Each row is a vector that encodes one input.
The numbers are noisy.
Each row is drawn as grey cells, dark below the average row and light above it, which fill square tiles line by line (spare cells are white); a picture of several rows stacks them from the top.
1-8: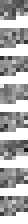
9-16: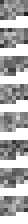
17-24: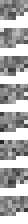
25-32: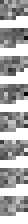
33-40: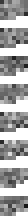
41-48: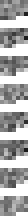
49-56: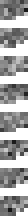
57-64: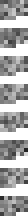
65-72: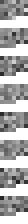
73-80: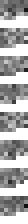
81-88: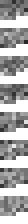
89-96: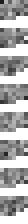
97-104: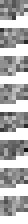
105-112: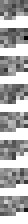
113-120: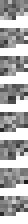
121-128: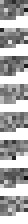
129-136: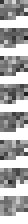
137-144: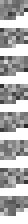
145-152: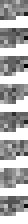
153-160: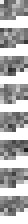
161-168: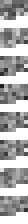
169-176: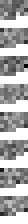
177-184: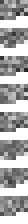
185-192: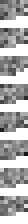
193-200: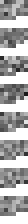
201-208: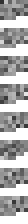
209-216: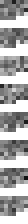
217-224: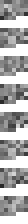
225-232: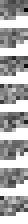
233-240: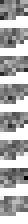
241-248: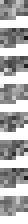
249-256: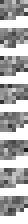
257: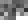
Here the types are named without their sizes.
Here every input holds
either a point on a circle, or a point on a line and a true/false value.
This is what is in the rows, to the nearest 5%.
About 60% of them hold a point on a circle. The rest hold a point on a line and a true/false value.
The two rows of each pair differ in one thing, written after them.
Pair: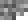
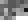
the place on the line
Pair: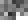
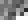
the true/false value
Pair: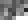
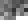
the true/false value
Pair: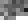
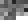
the place on the line
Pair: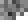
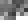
the place on the line
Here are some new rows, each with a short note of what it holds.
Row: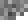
a point on a line and a true/false value
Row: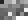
a point on a circle
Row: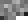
a point on a circle
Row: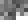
a point on a line and a true/false value
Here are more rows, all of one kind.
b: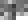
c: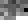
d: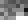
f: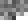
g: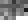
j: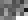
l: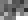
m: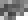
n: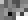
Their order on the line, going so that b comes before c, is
b, f, m, n, l, j, g, c, d.
